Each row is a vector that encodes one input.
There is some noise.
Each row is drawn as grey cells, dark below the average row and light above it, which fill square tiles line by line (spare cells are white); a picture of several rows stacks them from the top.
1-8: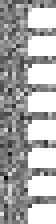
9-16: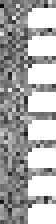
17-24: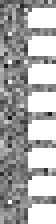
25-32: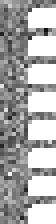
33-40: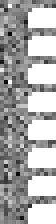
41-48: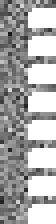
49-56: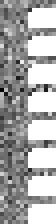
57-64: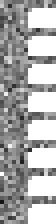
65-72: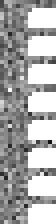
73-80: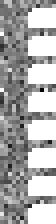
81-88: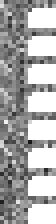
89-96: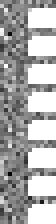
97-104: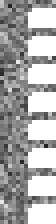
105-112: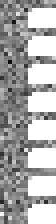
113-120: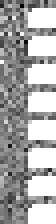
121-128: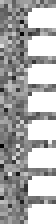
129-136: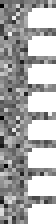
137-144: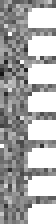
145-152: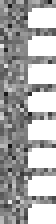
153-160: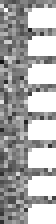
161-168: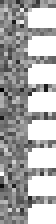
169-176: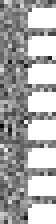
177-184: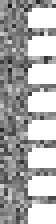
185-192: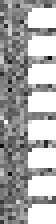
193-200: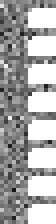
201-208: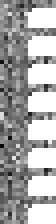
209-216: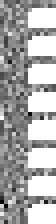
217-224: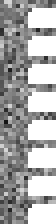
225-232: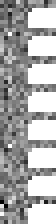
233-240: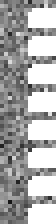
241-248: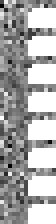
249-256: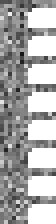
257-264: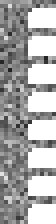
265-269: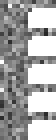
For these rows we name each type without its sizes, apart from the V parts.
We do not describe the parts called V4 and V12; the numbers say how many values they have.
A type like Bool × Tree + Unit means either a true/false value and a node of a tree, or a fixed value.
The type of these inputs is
(Bool × Bool × Bool + Unit) × Tree + V4 × V12.
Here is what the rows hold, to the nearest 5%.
About 65% of them hold a node of a tree, together with either a fixed value, or three true/false values. The rest hold a value of V4 and a value of V12.
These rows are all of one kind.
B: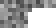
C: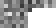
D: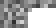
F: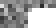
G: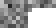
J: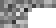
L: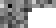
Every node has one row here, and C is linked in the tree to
B.
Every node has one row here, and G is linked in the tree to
F and L.
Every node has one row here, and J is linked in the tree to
D.
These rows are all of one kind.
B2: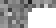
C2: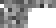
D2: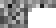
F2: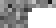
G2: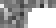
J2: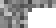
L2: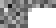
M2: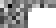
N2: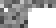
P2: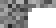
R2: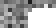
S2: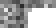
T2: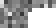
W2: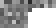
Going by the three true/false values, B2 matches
C2, D2 and M2.
